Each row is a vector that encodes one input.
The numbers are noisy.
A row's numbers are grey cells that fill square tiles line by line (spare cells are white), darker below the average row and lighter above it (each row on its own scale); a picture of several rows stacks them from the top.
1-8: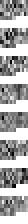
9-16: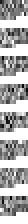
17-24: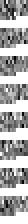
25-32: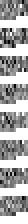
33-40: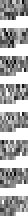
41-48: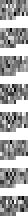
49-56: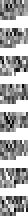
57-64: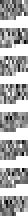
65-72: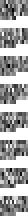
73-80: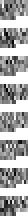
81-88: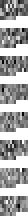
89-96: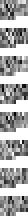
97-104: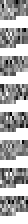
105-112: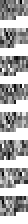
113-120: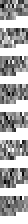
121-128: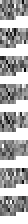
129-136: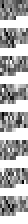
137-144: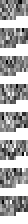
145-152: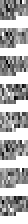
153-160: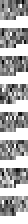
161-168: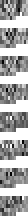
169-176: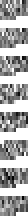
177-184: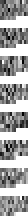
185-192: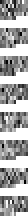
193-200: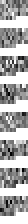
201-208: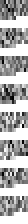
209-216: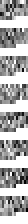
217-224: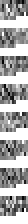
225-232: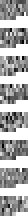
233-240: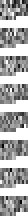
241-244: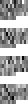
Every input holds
either a point on a 9-point circle, or a point on a 10-point circle and a true/false value, or a fixed value.
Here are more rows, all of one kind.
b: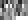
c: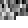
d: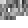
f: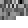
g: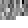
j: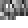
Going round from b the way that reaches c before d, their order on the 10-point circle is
b, g, c, j, d, f.
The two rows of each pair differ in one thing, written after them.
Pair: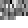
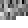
the true/false value
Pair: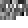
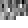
the true/false value
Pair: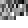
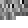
the place on the 10-point circle
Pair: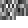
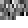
the place on the 10-point circle
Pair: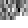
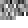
the place on the 10-point circle
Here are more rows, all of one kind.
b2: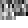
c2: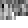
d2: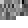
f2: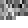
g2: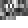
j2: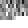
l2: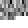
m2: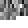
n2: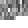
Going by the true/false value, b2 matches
d2, g2 and m2.
